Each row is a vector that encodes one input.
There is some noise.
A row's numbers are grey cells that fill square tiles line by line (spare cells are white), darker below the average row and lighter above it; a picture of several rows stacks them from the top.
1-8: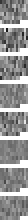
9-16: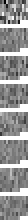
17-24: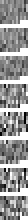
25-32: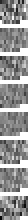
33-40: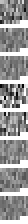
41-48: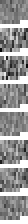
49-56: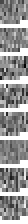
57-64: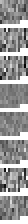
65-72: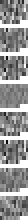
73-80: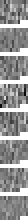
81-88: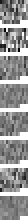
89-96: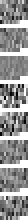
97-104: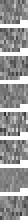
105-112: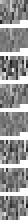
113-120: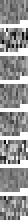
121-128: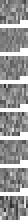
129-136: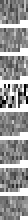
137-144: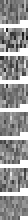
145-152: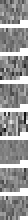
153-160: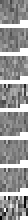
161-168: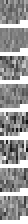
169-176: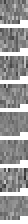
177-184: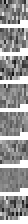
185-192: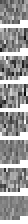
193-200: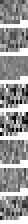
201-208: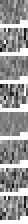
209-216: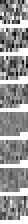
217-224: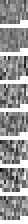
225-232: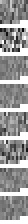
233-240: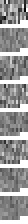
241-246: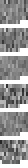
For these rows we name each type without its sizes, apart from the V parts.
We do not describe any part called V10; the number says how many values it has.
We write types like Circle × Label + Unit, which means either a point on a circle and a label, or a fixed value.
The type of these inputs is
Bool × Bool × Bool × Line × List(V10) + Tree.
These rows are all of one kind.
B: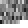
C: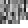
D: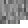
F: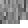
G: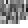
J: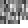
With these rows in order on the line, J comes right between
C and F.
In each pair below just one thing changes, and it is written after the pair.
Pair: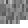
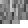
one of the three true/false values
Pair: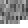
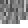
the value of V10 in item 1 of the list
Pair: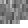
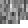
the value of V10 in item 2 of the list
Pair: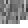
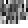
the place on the line
